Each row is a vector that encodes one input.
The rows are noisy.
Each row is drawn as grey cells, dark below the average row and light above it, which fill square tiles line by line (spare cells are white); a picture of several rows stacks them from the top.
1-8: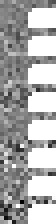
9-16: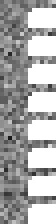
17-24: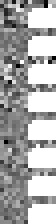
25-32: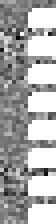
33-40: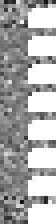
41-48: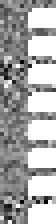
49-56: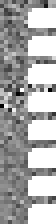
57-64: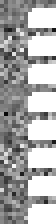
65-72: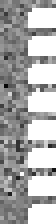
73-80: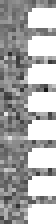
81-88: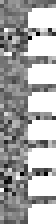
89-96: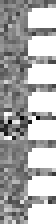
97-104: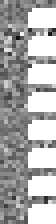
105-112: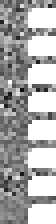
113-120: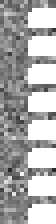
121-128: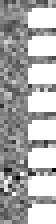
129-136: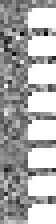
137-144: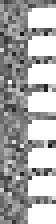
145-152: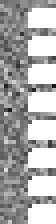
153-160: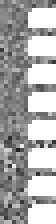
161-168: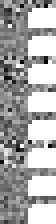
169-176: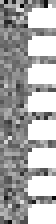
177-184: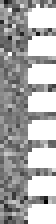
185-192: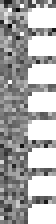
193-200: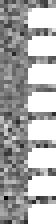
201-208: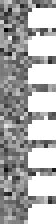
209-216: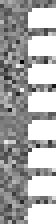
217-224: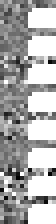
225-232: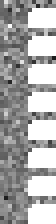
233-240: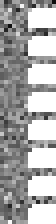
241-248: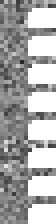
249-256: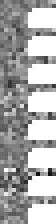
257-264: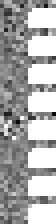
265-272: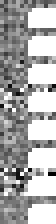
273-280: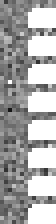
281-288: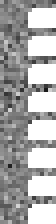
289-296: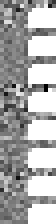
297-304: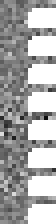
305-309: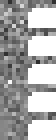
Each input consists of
either a point on an 8-point line, or three true/false values.
